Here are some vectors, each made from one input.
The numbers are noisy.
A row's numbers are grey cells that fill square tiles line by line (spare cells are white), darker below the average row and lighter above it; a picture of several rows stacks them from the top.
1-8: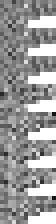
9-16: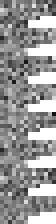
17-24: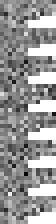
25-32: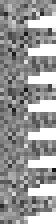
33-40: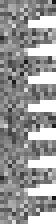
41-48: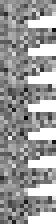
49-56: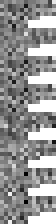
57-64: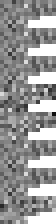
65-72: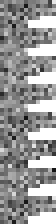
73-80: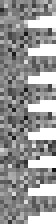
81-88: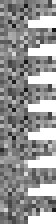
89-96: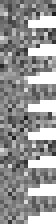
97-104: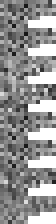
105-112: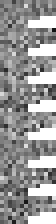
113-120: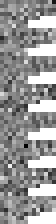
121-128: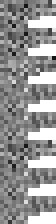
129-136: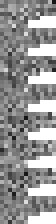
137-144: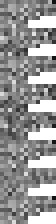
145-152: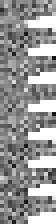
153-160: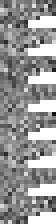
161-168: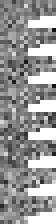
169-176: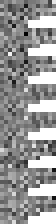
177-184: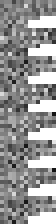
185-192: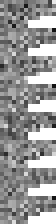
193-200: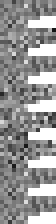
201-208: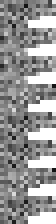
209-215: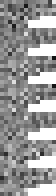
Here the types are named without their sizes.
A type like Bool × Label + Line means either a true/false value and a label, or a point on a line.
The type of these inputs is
Bool × Bool × Bool.
